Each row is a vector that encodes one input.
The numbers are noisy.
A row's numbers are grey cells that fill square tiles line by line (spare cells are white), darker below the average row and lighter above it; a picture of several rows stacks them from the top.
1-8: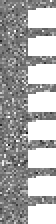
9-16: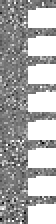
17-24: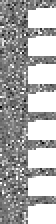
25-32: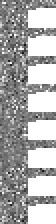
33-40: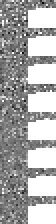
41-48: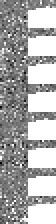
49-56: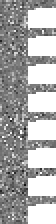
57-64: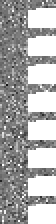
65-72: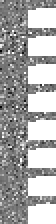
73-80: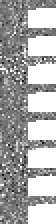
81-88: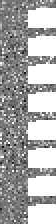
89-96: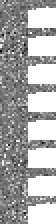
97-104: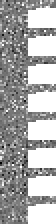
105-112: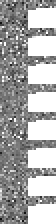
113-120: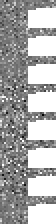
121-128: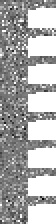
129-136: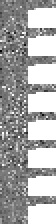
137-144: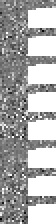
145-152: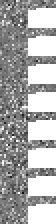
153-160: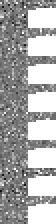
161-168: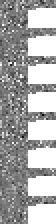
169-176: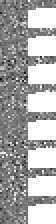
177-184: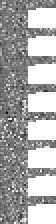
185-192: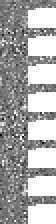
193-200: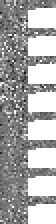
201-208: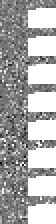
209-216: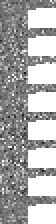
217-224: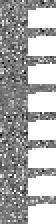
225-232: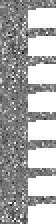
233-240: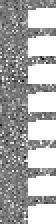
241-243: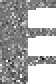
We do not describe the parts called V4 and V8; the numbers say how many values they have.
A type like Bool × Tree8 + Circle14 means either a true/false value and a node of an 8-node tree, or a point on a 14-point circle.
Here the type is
Label5 × (Tree10 + V4) + Line6 + V8.
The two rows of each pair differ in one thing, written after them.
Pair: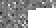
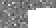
the label
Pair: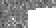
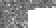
the value of V4
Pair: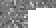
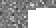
the value of V4
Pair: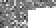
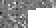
the value of V4
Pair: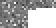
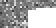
the label
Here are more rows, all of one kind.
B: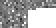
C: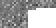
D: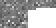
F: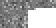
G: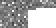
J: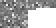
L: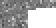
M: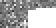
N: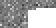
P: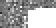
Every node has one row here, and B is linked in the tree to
D and N.
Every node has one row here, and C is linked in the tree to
N.
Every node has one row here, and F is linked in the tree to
L.
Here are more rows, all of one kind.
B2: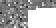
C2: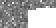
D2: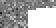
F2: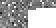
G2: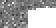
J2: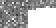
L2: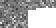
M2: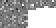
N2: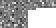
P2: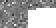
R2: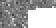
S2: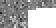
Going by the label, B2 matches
L2, N2 and S2.
